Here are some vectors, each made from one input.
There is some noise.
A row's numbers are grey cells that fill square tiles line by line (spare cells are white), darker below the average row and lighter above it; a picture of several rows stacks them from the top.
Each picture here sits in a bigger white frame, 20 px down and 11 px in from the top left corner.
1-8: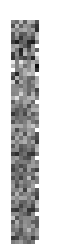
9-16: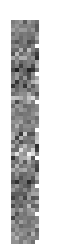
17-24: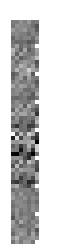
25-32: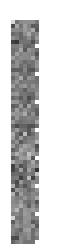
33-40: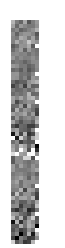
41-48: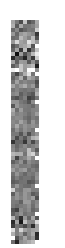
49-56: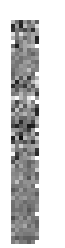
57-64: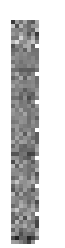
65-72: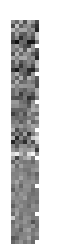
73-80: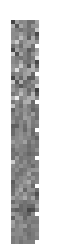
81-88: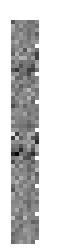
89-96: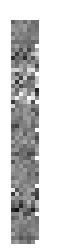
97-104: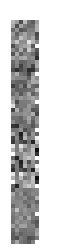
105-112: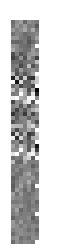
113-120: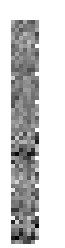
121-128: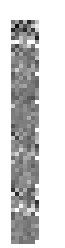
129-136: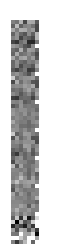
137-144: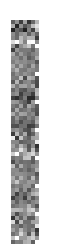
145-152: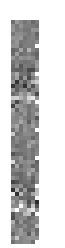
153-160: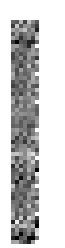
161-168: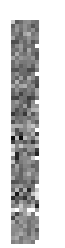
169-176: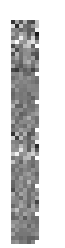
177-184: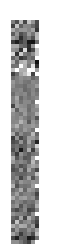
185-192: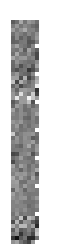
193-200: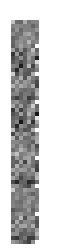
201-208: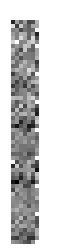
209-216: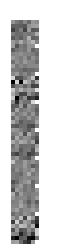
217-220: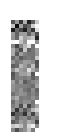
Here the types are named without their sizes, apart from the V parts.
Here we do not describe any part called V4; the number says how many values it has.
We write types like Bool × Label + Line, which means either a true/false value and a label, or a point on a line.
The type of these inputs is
List(Bool × V4).
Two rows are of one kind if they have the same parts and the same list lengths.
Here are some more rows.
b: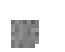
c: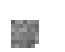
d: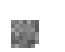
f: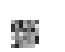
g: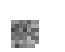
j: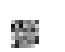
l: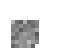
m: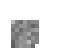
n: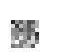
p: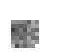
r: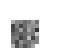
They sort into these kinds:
b, c, d, n
f, j
g, p, r
l, m

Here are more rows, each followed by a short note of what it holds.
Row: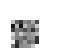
the empty list
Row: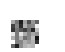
the empty list
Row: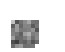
a list of two items
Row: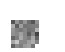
a list of three items
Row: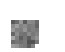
a list of three items
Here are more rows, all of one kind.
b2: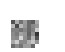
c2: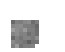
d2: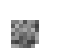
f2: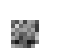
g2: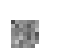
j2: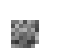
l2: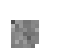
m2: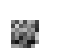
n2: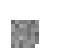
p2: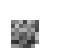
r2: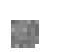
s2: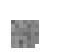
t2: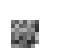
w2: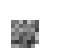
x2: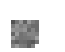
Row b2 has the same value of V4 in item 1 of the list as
d2, g2, j2 and p2.
